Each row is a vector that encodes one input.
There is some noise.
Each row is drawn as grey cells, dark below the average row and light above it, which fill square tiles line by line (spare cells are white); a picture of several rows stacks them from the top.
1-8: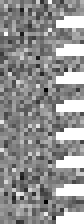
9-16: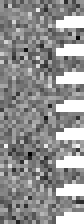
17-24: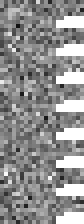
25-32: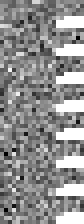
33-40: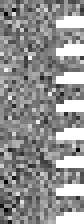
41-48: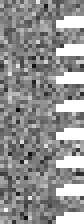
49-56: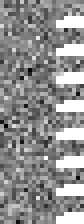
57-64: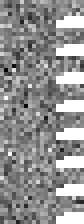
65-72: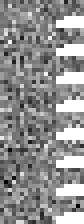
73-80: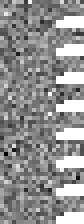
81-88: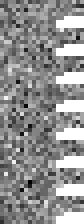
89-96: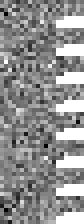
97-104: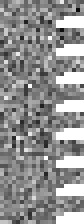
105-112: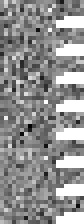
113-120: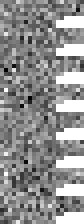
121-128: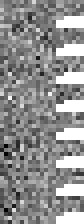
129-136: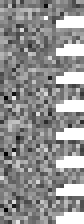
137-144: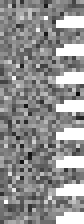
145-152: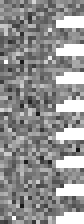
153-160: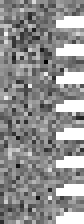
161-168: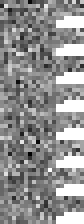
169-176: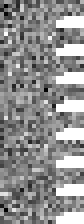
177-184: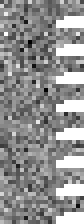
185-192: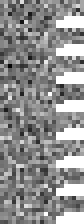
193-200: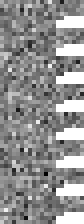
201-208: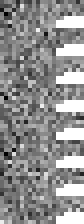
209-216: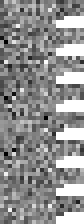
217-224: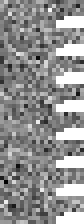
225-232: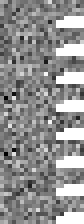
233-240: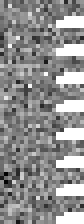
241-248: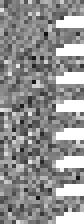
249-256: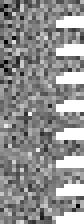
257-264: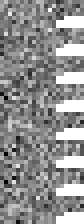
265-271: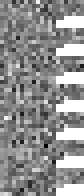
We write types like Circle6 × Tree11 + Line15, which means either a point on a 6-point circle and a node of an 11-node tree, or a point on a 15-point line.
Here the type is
(Bool × (Circle11 + Unit) + Line12) × Tree12 + Line7.
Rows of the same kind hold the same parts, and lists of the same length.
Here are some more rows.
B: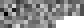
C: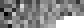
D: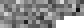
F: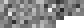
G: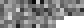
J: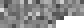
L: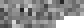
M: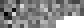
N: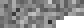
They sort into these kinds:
B, C, M
D
F, J, N
G, L

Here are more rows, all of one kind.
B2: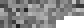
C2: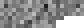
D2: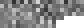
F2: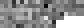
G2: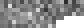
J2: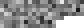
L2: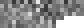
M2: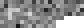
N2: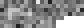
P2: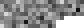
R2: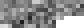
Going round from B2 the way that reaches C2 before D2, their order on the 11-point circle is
B2, C2, M2, P2, J2, F2, D2, L2, G2, N2, R2.
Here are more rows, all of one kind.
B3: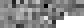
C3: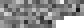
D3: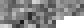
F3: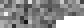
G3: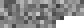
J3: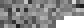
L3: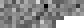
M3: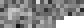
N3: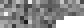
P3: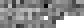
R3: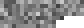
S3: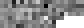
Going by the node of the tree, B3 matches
P3 and S3.
